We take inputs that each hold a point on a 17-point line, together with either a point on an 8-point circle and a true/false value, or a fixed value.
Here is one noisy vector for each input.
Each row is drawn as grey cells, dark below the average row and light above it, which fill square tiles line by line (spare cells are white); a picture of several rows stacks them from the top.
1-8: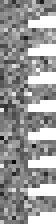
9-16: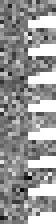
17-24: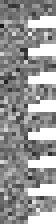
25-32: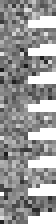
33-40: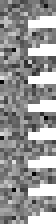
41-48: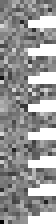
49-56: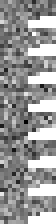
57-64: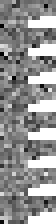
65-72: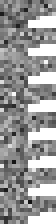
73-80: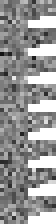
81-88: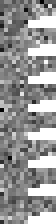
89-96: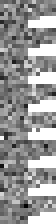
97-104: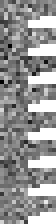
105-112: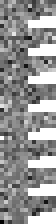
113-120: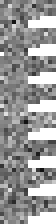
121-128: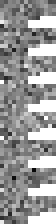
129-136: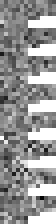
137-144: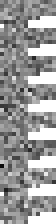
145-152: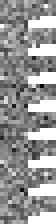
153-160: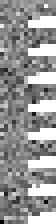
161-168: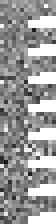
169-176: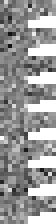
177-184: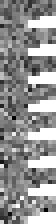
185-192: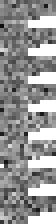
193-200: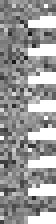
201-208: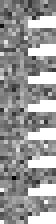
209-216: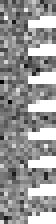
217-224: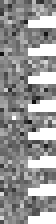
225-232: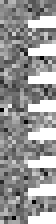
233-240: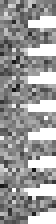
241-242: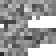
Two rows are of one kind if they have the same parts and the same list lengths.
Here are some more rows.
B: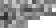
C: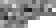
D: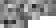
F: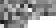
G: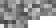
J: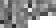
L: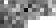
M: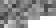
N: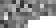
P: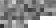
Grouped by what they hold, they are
B, C, D, G, P
F, J, L, M, N

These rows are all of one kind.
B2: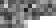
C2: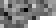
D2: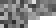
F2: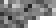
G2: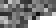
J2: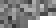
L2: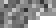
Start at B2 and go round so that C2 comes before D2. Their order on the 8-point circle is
B2, C2, G2, J2, L2, F2, D2.
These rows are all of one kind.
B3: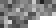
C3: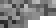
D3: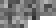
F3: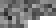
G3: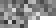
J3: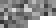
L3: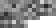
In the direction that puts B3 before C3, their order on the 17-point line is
D3, F3, L3, B3, J3, G3, C3.
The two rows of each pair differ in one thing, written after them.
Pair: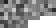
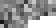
the place on the 8-point circle
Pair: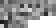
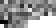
the place on the 8-point circle
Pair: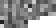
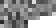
the place on the 8-point circle
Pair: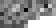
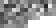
the true/false value
